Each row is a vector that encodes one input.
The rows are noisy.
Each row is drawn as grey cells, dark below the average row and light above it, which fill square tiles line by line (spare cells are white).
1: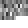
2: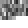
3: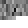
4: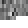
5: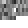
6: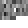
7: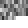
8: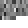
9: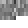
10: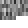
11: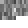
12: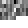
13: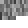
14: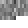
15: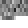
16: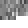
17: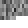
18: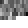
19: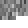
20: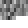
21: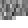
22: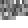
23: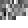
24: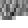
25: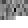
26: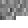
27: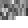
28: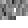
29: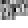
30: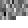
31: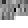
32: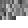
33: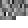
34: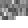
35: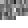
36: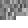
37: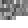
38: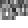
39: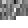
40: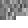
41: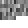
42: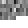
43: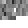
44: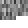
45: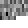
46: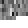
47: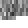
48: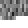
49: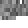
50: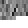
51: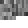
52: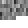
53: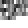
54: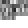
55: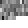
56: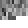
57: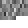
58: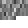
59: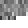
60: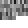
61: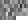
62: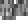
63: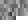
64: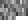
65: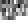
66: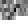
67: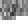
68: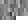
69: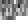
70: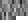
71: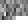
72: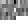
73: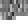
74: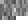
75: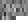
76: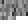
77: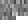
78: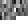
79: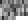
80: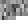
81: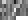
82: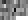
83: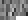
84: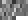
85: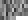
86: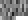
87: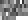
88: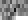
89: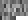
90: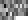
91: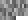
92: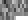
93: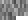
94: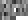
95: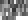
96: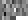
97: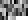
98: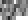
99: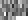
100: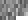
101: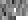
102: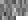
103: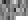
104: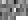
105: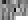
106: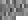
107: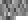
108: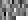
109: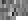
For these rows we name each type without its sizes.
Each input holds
a point on a circle, together with either a point on a circle, or a point on a line.
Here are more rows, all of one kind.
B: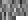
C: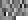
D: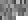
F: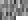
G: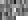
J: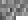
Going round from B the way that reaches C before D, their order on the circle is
B, C, J, F, D, G.
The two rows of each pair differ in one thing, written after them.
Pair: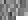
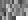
the place on the circle
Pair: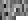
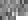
the place on the circle
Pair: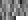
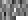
the place on the line
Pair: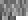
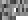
the place on the circle
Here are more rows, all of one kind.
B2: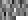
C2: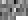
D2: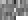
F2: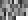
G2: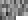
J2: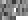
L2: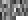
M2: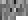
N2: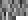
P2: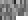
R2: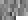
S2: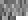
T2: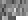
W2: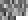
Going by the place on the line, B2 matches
C2, D2, J2 and W2.
